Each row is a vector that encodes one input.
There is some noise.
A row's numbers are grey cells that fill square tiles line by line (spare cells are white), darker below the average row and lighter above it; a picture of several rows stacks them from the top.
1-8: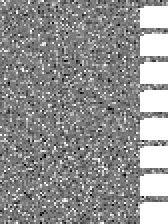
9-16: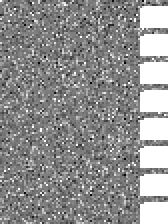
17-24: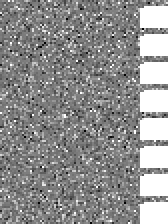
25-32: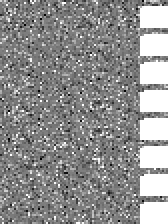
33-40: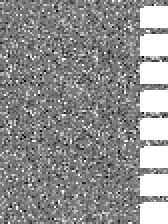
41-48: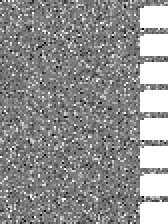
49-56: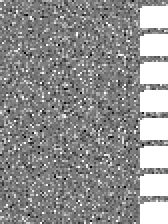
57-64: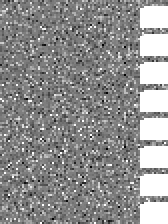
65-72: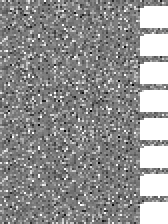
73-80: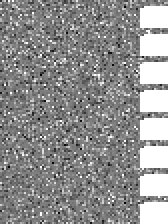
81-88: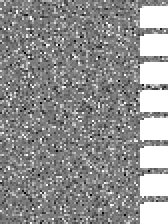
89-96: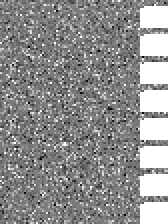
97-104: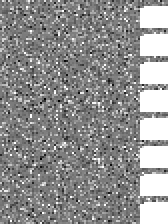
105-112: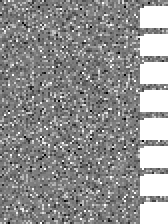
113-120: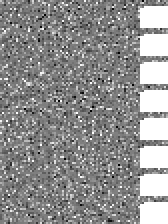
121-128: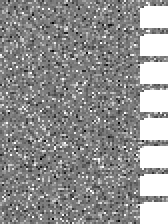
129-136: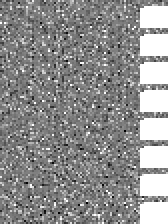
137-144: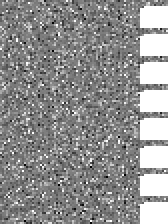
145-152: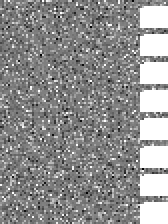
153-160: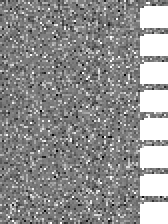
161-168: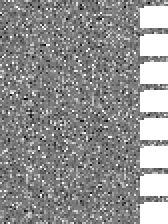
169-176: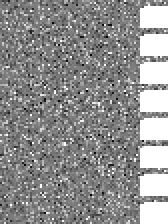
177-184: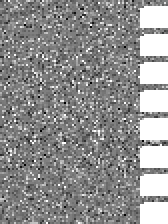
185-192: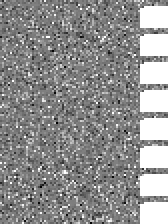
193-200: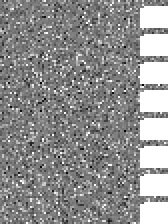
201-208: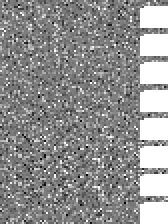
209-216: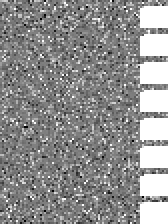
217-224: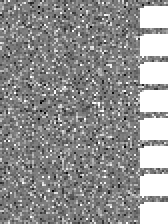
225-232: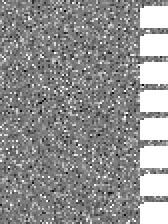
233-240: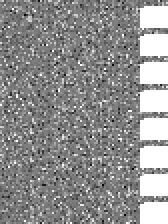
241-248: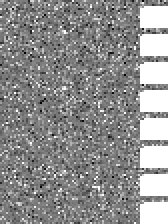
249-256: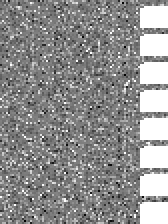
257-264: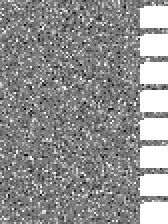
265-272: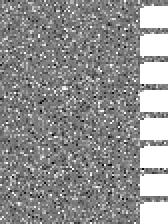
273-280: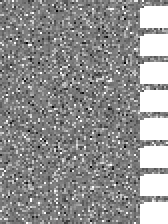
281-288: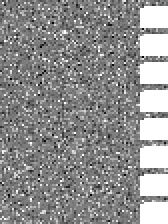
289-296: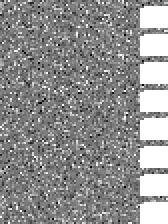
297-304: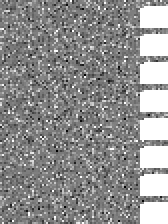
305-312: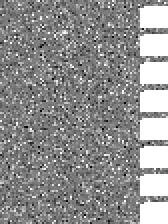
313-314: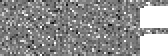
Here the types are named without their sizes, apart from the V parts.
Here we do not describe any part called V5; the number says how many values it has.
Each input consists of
either a point on a circle and a value of V5, or a node of a tree.
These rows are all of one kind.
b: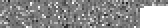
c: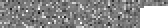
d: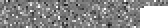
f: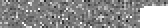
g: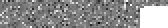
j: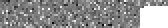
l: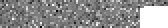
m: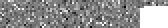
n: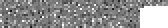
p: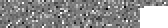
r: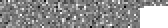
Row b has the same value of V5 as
c, f and g.
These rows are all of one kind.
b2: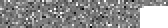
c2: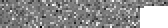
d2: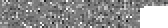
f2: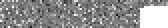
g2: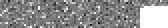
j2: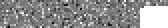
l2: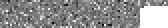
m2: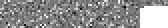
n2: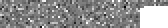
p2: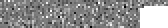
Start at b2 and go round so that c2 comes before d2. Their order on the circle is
b2, n2, m2, j2, c2, d2, f2, p2, l2, g2.
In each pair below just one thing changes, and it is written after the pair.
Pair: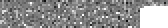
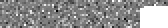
the value of V5
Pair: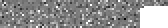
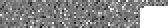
the place on the circle
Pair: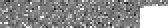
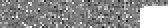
the place on the circle
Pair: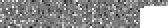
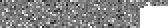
the value of V5
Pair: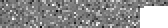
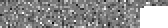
the value of V5
